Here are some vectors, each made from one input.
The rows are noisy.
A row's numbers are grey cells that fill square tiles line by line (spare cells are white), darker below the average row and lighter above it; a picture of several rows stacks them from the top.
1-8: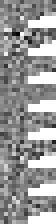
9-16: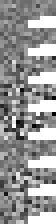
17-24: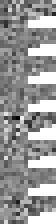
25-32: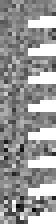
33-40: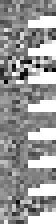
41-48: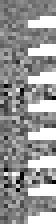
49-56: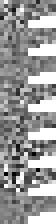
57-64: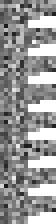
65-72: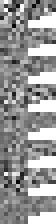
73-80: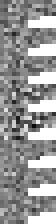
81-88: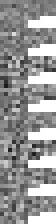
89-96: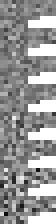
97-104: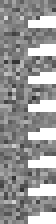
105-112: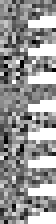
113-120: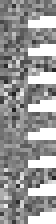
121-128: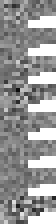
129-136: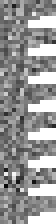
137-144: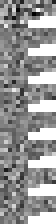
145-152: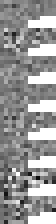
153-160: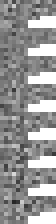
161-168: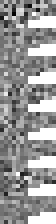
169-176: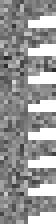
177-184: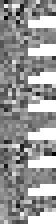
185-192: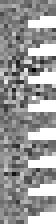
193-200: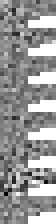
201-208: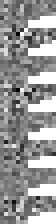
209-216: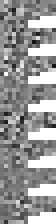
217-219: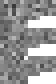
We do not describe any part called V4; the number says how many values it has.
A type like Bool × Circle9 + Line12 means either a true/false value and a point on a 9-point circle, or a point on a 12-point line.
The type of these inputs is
Bool × Bool × Bool × V4 + Line7 + List2(Line6).
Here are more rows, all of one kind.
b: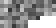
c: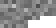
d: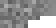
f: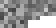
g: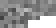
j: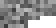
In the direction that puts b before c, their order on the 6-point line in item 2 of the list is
b, j, d, g, c, f.
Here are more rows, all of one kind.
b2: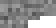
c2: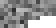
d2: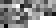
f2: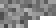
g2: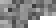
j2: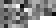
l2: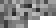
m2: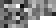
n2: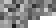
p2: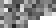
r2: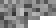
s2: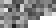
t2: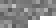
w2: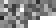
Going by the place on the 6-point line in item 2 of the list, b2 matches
f2, g2, j2 and w2.
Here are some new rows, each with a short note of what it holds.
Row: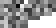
the empty list
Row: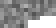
three true/false values and a value of V4
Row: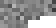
a point on a 7-point line
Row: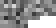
a list of one item
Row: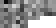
the empty list
